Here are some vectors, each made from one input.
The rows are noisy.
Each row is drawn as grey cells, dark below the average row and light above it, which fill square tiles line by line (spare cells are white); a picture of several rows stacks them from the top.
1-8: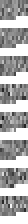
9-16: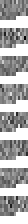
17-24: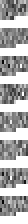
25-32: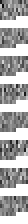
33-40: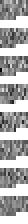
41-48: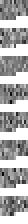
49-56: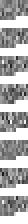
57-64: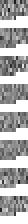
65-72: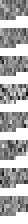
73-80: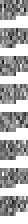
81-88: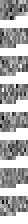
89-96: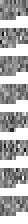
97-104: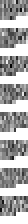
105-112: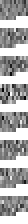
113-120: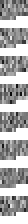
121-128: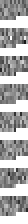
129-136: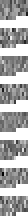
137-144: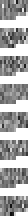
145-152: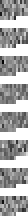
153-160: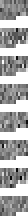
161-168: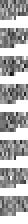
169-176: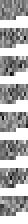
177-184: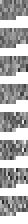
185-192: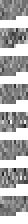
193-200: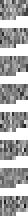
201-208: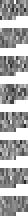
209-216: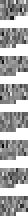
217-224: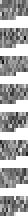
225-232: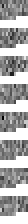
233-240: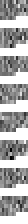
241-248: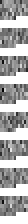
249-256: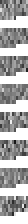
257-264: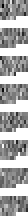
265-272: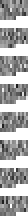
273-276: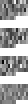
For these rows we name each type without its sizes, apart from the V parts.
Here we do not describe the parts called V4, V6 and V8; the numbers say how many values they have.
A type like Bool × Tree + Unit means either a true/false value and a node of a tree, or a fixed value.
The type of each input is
Tree × (Tree × Tree + V4) + V6 × V8.
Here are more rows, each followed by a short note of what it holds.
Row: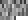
a node of each of three trees
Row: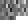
a value of V6 and a value of V8
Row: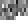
a value of V6 and a value of V8
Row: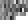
a value of V6 and a value of V8
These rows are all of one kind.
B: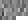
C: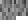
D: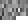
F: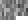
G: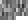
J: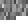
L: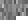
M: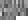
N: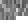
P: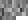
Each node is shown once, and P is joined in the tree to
C and N.
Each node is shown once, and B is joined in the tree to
D.
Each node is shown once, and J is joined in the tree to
L.
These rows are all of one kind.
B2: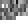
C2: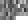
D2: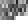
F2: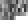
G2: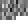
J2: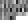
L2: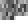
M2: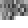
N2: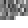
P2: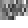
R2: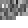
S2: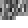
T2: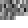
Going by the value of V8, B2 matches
G2 and R2.
